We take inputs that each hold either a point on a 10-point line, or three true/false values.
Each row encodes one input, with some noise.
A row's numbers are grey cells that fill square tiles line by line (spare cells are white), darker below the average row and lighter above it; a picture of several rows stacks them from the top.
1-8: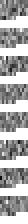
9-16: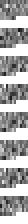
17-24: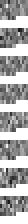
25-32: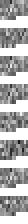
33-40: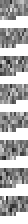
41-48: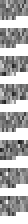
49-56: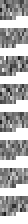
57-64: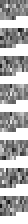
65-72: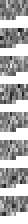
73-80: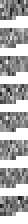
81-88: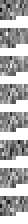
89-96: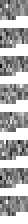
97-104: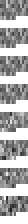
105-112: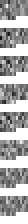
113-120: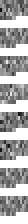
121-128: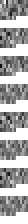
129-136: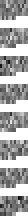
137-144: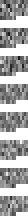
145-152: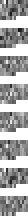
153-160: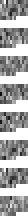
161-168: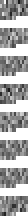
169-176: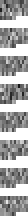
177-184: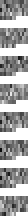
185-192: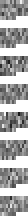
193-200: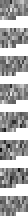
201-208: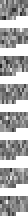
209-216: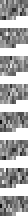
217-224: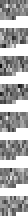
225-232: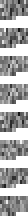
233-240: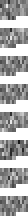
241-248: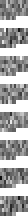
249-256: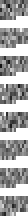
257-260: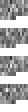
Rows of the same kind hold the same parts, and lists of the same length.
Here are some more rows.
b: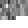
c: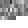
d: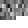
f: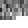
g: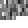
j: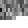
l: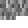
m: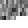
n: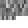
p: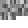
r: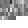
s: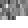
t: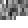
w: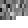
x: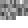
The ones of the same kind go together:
b, c, l, n, p, r, s, x
d, f, g, j, m, t, w

